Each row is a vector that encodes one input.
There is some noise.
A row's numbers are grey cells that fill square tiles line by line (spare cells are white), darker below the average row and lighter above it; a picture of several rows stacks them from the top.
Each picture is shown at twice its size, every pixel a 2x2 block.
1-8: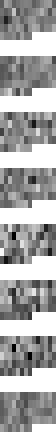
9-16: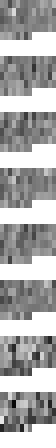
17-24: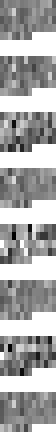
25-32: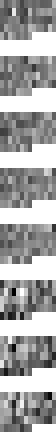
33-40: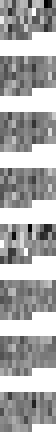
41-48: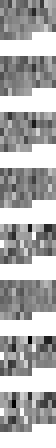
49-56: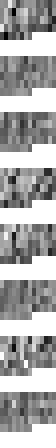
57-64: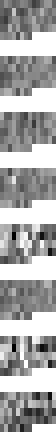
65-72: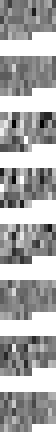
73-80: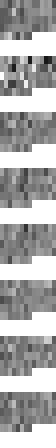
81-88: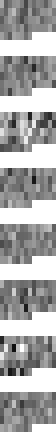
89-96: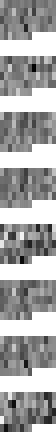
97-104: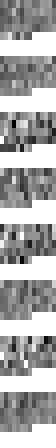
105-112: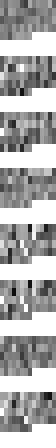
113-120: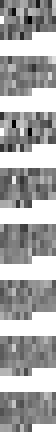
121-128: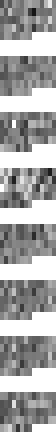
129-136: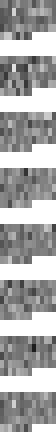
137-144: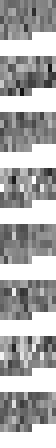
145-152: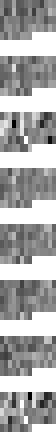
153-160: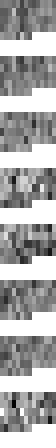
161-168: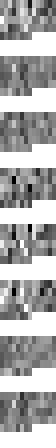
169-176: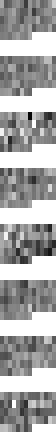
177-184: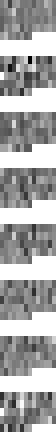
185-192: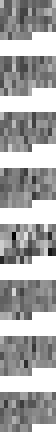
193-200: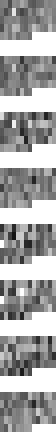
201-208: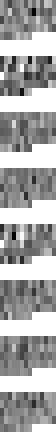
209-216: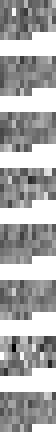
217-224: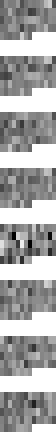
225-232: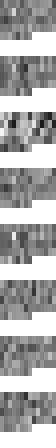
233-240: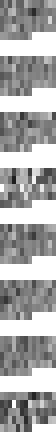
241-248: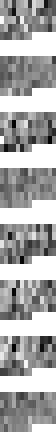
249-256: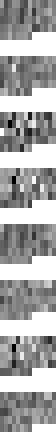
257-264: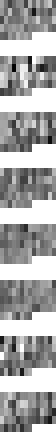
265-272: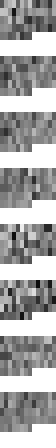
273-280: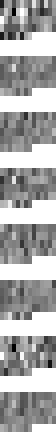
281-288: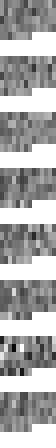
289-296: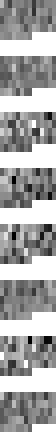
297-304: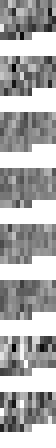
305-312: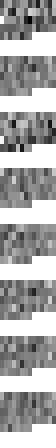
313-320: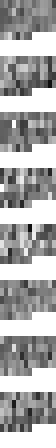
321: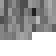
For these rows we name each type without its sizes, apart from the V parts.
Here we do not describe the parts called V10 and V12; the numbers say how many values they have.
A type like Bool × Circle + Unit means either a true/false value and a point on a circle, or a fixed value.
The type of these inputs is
Line × Line × Line + V10 × V12.
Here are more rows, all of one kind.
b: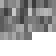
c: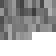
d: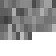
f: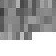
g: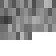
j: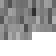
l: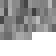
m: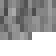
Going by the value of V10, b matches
l and m.
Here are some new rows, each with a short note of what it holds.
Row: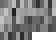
a point on each of three lines
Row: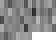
a value of V10 and a value of V12
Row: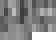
a value of V10 and a value of V12
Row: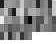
a point on each of three lines
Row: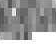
a value of V10 and a value of V12
